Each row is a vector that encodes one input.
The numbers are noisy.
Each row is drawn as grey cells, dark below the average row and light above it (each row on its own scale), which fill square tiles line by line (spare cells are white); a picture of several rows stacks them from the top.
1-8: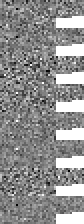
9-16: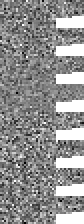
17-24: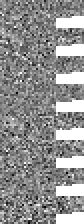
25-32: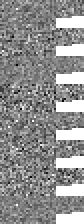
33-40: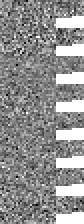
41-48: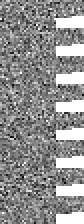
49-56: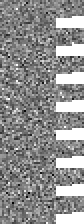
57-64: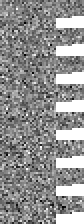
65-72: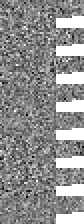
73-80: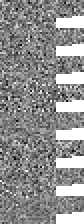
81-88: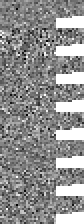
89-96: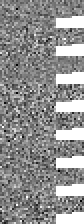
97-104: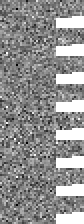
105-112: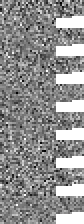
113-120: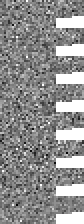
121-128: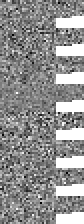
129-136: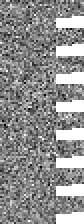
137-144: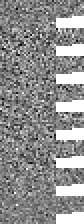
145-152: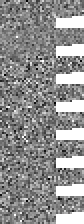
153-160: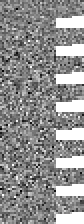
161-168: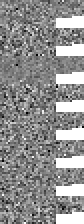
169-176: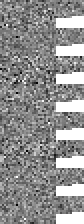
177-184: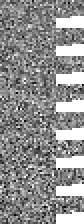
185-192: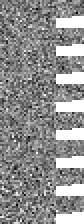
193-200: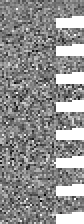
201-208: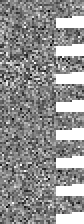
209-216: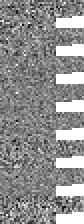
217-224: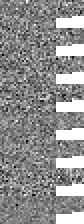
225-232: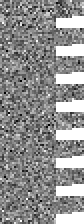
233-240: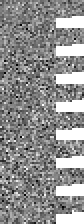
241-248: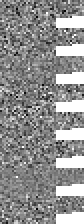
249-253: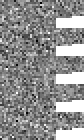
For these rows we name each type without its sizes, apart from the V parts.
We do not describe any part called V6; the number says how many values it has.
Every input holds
a point on a line and three true/false values, together with either a point on a circle, or a value of V6.
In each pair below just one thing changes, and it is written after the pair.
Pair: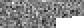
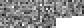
the value of V6
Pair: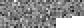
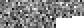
the value of V6
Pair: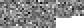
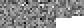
the place on the line
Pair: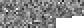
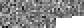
one of the three true/false values
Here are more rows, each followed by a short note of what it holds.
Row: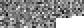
a point on a circle, a point on a line and three true/false values
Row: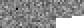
a point on a circle, a point on a line and three true/false values
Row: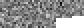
a point on a circle, a point on a line and three true/false values
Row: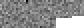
a point on a line, three true/false values and a value of V6
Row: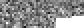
a point on a line, three true/false values and a value of V6
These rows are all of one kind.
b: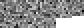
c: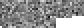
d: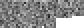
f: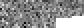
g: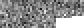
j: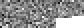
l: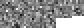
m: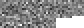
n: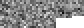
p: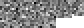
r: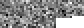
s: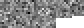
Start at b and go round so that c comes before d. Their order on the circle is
b, c, r, s, n, l, p, f, g, m, d, j.
